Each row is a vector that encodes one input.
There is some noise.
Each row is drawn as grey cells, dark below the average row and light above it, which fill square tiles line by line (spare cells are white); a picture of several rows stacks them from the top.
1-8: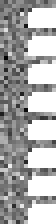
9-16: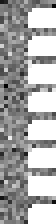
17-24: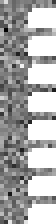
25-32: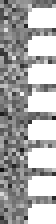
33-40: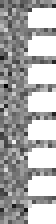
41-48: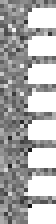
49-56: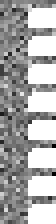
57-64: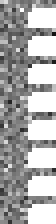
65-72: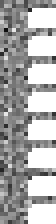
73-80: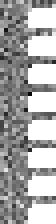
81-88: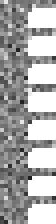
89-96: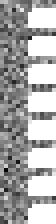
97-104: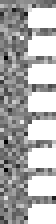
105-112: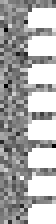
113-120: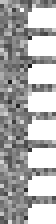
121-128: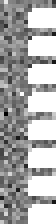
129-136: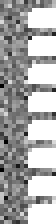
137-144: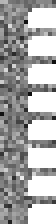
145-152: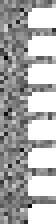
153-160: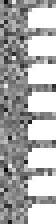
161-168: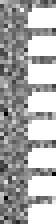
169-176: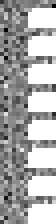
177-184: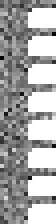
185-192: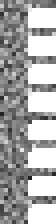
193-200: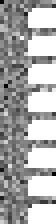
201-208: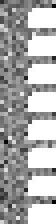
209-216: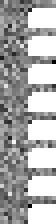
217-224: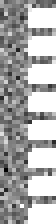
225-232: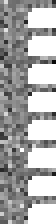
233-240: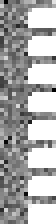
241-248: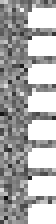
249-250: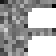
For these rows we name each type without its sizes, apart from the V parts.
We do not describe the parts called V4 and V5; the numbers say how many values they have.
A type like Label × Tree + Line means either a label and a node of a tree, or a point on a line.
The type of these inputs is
Bool × V4 + Line × V5 + Tree.
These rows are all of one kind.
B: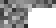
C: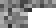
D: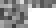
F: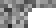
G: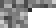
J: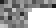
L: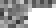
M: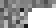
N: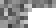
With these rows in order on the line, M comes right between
F and N.
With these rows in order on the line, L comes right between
B and N.
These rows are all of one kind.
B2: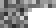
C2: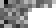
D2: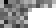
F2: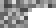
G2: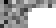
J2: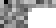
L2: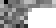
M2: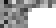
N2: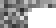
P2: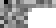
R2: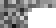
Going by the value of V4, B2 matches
F2, N2 and R2.
